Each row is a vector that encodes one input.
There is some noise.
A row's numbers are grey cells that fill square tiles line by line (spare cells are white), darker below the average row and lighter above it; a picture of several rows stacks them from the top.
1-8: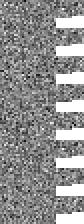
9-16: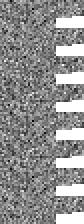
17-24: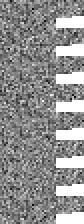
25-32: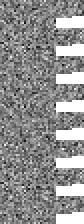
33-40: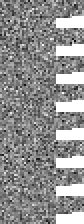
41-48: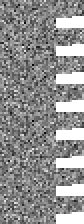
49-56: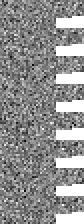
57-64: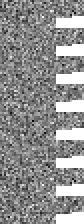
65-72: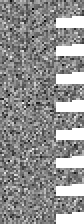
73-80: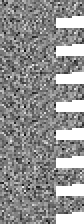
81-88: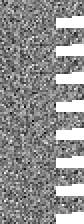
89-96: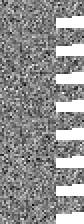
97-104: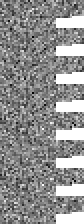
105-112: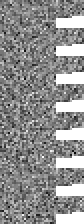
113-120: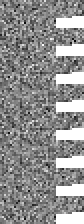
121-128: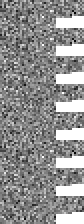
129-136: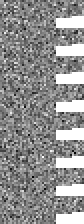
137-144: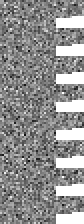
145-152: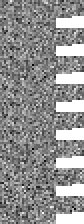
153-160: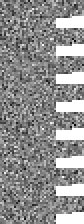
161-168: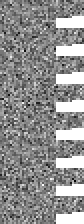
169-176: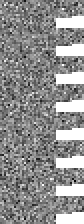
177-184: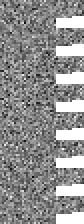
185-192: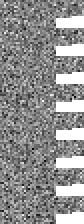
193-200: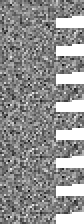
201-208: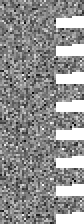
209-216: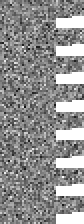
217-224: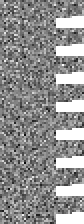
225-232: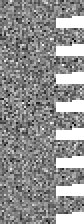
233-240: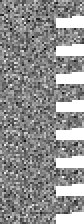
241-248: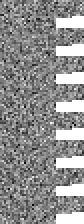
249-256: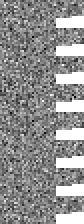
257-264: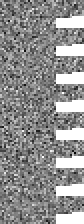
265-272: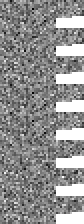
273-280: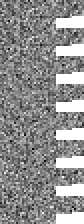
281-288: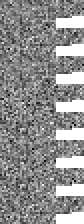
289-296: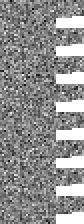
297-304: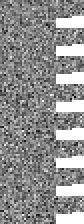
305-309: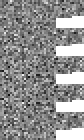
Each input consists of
a point on a 10-point line.
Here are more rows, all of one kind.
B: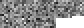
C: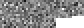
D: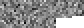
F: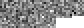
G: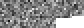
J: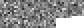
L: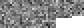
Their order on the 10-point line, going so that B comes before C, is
B, C, J, G, L, D, F.
